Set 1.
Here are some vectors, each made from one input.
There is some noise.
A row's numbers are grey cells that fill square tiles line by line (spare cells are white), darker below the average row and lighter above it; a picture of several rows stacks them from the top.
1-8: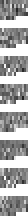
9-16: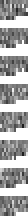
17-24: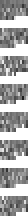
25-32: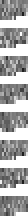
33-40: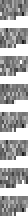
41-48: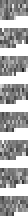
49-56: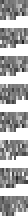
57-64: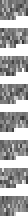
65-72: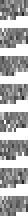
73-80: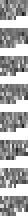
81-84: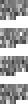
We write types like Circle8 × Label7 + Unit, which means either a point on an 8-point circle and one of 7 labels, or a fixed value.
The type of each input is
Circle8 + Line7 × Line8 + Unit.
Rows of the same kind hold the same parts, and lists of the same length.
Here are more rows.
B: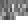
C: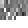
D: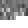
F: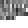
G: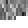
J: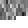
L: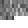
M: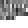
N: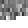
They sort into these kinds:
B, D, L
C, G, J, N
F, M

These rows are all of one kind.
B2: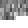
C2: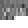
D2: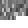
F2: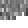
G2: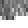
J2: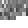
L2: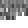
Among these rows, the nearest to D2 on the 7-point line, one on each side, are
F2 and J2.
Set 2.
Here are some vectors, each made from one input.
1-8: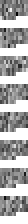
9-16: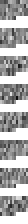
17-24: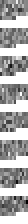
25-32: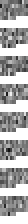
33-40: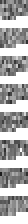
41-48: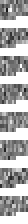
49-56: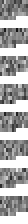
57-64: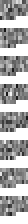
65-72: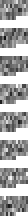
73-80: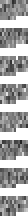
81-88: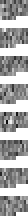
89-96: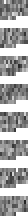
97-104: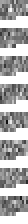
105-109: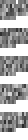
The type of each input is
(Bool × Bool × Bool × Bool + Unit) × Tree8.
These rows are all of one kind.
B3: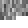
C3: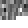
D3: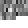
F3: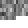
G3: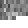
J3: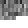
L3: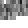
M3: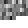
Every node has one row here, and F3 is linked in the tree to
D3 and J3.
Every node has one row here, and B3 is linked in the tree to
J3 and M3.
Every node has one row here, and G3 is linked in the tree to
L3.
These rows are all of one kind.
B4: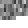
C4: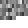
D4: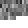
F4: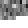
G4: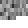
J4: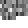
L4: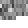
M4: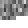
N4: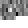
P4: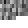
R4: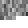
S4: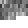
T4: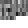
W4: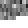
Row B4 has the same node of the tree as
D4, F4, M4 and W4.
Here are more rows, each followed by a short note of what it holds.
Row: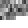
a node of an 8-node tree
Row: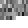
a node of an 8-node tree and four true/false values
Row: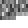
a node of an 8-node tree
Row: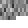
a node of an 8-node tree and four true/false values
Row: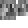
a node of an 8-node tree
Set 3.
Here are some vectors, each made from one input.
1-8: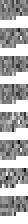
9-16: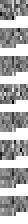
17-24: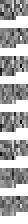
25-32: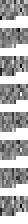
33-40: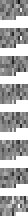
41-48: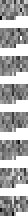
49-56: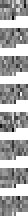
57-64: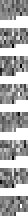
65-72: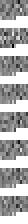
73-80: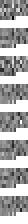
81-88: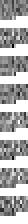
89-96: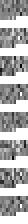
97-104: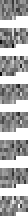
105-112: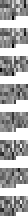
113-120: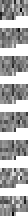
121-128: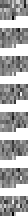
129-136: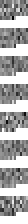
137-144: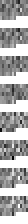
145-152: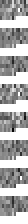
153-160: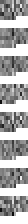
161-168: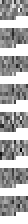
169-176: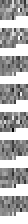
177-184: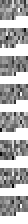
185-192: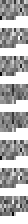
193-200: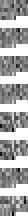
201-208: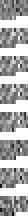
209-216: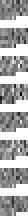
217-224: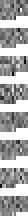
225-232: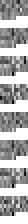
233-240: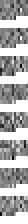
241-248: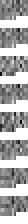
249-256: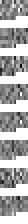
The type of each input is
Circle8 + Circle14 + Unit.
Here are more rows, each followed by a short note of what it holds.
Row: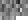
a point on a 14-point circle
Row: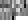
a point on an 8-point circle
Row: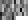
a point on an 8-point circle
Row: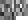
a point on an 8-point circle
